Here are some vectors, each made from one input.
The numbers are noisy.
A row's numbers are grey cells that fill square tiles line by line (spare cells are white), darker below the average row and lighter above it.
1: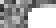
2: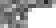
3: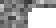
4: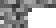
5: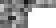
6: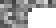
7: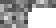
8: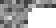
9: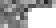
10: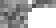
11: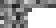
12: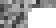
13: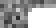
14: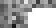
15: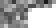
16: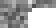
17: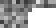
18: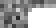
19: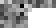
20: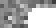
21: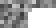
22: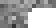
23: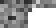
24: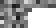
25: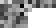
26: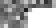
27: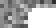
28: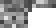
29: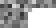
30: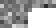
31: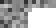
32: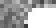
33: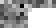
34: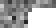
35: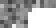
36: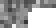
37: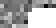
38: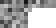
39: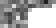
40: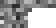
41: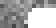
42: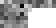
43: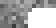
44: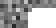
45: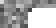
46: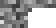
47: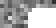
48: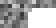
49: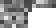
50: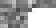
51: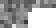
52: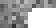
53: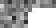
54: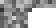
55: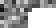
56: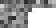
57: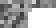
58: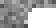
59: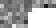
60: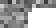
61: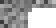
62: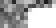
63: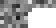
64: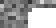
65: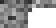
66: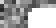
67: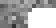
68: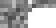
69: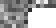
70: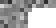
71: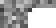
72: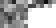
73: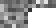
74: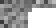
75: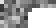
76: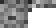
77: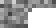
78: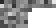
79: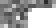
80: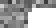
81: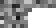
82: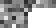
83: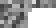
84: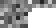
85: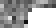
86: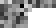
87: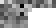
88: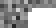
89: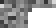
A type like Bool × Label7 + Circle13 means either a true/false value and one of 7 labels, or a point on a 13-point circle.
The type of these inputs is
Tree10 + Tree11.
